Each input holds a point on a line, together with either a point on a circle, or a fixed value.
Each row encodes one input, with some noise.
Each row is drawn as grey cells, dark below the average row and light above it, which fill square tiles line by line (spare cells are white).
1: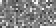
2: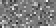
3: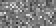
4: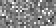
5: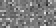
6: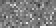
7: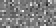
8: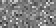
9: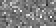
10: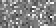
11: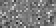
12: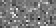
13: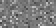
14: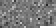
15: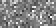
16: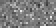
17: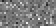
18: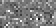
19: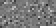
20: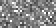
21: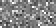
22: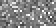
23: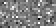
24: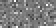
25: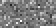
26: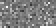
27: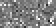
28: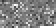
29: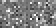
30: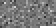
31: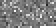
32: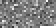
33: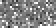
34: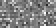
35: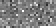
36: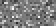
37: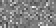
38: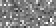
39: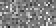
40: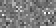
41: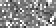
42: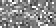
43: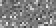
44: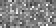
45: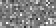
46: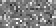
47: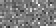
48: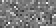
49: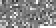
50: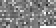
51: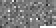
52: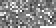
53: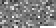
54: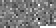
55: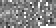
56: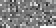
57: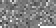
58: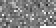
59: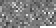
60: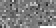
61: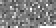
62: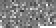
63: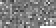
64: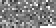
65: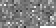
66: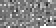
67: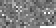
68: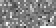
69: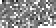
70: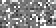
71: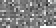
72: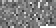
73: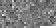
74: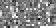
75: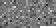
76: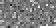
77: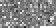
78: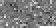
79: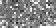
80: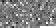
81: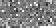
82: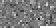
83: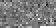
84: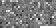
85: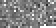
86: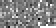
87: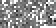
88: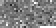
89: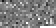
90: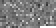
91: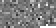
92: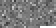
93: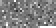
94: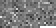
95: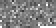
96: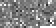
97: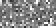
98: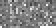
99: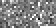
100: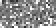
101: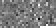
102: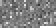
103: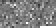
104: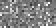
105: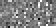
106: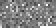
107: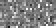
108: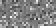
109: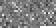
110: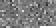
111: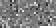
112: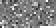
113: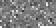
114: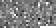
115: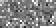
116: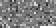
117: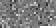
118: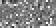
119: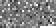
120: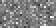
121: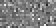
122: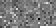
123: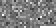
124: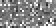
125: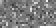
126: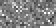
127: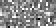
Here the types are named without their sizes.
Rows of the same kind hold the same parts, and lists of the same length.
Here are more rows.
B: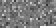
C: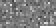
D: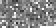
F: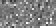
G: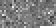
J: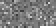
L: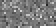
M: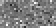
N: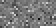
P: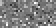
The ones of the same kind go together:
B, F, G, L
C, D, J, M, N, P

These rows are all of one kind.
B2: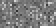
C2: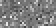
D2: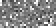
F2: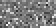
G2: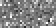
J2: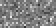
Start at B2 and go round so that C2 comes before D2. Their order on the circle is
B2, C2, G2, J2, F2, D2.
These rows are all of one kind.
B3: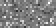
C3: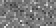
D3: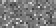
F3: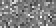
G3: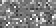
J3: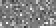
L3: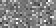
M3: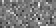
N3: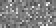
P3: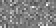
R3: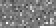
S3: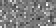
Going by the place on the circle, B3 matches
C3, P3 and S3.
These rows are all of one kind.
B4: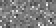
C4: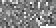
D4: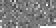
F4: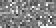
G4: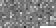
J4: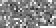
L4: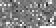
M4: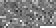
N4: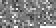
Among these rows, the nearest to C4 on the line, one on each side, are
J4 and M4.
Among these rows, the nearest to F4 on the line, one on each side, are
G4 and L4.
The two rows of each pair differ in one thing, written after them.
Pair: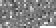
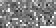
the place on the line
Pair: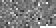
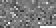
the place on the circle
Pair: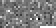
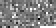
the place on the circle
